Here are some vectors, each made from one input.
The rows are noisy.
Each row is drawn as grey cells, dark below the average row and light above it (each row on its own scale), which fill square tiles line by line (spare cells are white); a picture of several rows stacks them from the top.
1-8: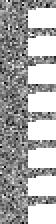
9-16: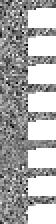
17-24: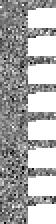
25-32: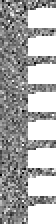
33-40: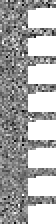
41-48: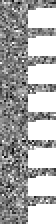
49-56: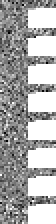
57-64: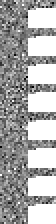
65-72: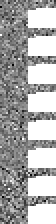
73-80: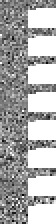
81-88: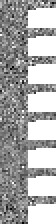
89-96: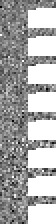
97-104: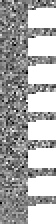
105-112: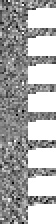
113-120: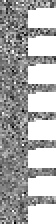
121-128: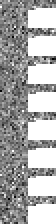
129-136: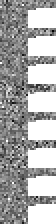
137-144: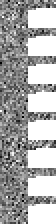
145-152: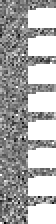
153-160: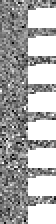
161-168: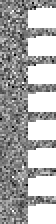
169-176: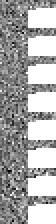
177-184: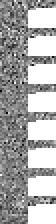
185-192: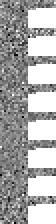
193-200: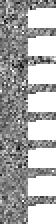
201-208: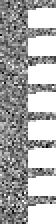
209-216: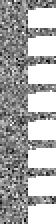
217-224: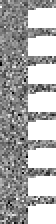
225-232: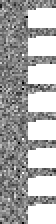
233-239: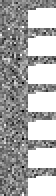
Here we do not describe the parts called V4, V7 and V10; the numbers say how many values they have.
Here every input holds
one of 9 labels and a value of V10, together with either one of 5 labels and a value of V7, or one of 6 labels and a value of V4.
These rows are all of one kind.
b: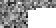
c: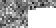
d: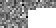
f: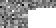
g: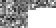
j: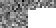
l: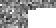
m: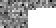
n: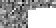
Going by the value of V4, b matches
c, f and m.
